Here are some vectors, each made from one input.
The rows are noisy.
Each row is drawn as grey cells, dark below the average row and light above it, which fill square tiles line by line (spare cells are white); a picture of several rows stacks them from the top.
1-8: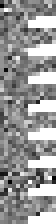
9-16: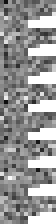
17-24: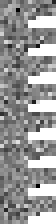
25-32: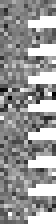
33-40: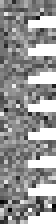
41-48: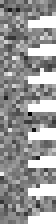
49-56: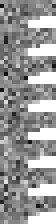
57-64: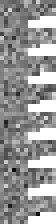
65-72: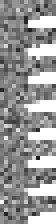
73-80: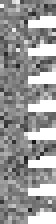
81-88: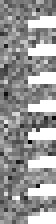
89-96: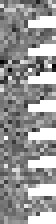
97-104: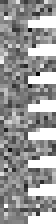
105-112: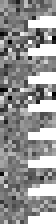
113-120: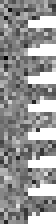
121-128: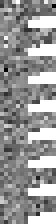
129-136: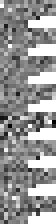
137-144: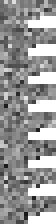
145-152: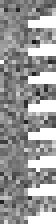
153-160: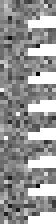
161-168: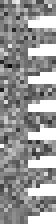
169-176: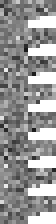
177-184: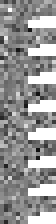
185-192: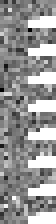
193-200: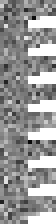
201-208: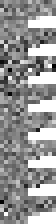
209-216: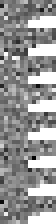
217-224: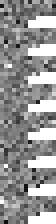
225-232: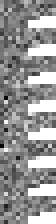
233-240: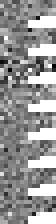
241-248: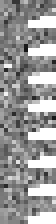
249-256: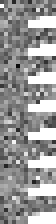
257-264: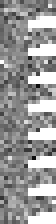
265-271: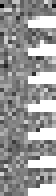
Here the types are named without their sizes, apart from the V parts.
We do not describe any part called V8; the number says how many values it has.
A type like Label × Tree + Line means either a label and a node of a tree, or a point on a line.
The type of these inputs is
Label × (Tree + Unit) × V8 + Unit.
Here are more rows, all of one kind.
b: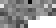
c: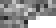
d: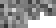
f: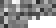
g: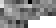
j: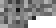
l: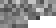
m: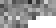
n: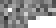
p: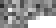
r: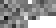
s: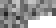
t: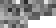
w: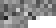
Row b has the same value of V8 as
l, r and s.
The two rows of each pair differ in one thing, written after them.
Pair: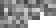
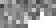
the value of V8
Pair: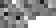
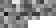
the node of the tree
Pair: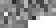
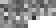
the value of V8
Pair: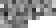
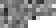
the node of the tree
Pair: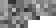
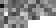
the node of the tree
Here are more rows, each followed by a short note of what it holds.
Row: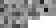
a label, a node of a tree and a value of V8
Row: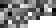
a fixed value
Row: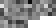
a label, a node of a tree and a value of V8
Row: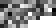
a fixed value
